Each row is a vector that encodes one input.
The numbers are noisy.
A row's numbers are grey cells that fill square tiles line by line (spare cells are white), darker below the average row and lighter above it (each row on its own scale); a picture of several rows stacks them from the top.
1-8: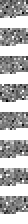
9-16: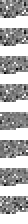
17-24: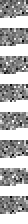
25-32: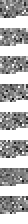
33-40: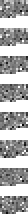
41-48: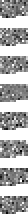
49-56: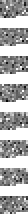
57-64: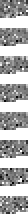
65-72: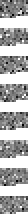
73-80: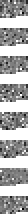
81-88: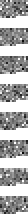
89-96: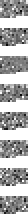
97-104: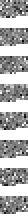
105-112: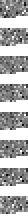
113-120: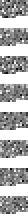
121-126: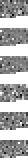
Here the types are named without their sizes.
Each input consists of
either a point on each of two circles, or a fixed value, or three true/false values.
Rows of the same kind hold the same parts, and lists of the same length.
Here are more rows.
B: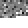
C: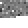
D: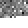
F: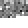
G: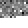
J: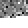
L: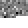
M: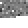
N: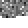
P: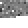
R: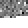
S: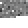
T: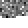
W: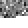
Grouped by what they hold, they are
B, D, G, J, R
C, M, P, S
F, L, N, T, W

